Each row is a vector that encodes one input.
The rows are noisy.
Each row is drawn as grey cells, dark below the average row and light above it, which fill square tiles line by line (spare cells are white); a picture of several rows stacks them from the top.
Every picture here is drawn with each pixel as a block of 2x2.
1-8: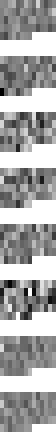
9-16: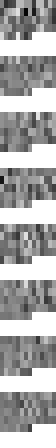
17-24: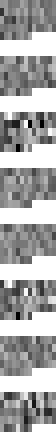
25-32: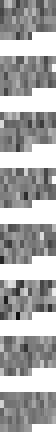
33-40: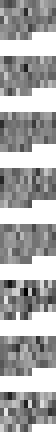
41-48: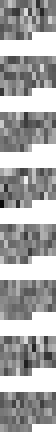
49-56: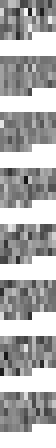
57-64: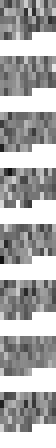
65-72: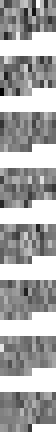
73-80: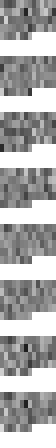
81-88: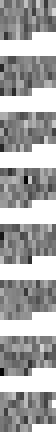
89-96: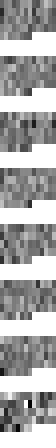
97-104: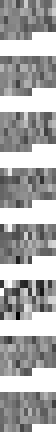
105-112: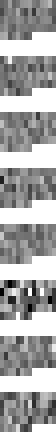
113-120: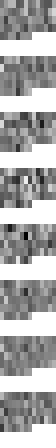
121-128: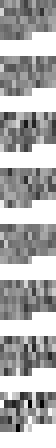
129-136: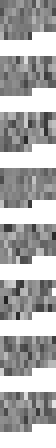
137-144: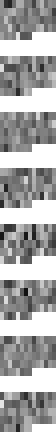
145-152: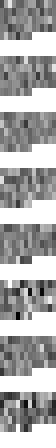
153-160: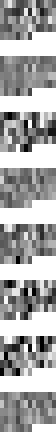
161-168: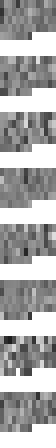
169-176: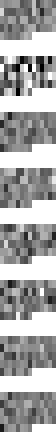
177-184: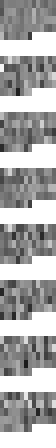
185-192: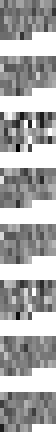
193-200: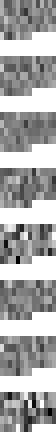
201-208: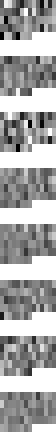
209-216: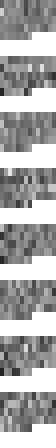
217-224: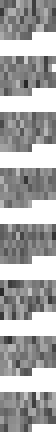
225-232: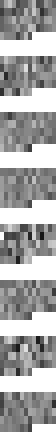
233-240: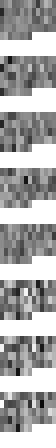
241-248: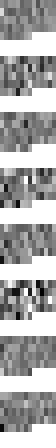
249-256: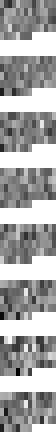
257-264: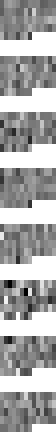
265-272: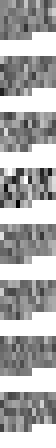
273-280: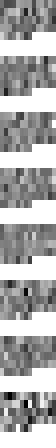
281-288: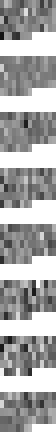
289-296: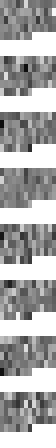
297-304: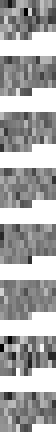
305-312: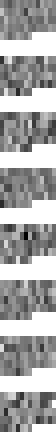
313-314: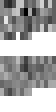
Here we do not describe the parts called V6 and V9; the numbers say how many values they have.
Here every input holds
either a point on an 8-point circle and a true/false value, or a point on a 5-point line, or a value of V6, or two values of V9.
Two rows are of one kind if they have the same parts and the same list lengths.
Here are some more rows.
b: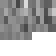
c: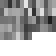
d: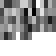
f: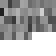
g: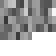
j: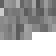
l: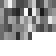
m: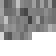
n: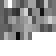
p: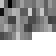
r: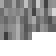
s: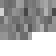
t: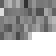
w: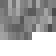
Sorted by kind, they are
b, c, d, g, r
f, p
j, m, s, t
l, n, w

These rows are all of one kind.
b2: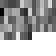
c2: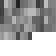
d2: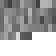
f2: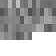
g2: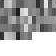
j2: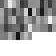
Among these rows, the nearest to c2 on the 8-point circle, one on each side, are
b2 and j2.
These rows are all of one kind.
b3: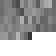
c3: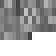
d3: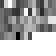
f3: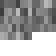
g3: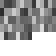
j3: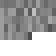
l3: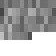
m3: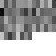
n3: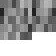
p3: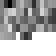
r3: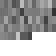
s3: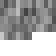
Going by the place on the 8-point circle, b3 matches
c3, j3 and r3.
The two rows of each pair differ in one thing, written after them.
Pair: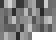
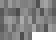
the place on the 8-point circle
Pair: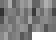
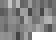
the true/false value
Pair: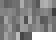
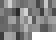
the place on the 8-point circle
